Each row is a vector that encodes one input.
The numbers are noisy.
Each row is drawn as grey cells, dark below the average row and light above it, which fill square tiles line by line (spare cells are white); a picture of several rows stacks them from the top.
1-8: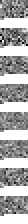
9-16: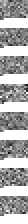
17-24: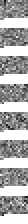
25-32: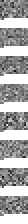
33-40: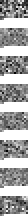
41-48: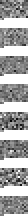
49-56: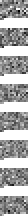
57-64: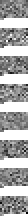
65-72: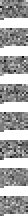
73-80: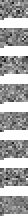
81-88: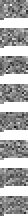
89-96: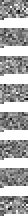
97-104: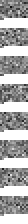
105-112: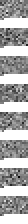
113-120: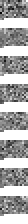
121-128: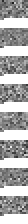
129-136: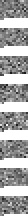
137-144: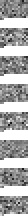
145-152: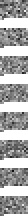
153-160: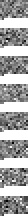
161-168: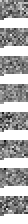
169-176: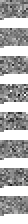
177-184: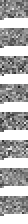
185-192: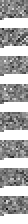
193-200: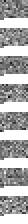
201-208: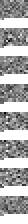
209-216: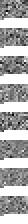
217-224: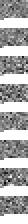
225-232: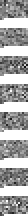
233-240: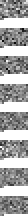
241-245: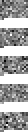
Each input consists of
either a fixed value, or three labels (each one of 11), or four true/false values.
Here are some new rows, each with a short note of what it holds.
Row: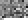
a fixed value
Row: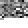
a fixed value
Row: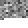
four true/false values
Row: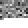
four true/false values
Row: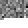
a fixed value
